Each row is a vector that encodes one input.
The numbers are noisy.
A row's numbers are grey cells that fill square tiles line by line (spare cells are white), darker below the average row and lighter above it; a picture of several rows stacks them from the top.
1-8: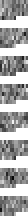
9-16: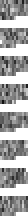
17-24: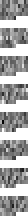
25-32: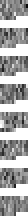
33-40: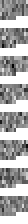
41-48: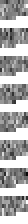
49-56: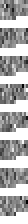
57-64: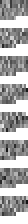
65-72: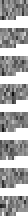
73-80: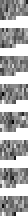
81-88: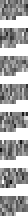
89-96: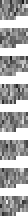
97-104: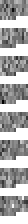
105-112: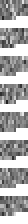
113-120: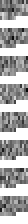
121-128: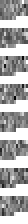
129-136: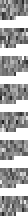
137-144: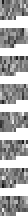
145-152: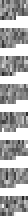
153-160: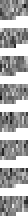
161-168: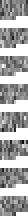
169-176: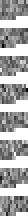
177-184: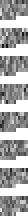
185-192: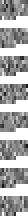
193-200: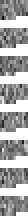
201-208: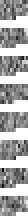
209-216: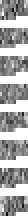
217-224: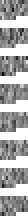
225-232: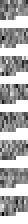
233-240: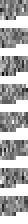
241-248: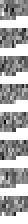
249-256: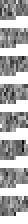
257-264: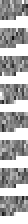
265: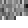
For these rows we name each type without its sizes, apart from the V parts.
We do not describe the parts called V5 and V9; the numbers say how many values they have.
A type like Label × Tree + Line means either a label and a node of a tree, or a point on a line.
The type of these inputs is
(Bool × Bool × Bool × Bool + Unit) × (Circle + Unit) × Tree × V5 × V9.
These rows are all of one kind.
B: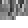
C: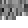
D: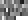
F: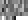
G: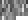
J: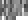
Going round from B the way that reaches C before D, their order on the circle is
B, C, F, G, D, J.
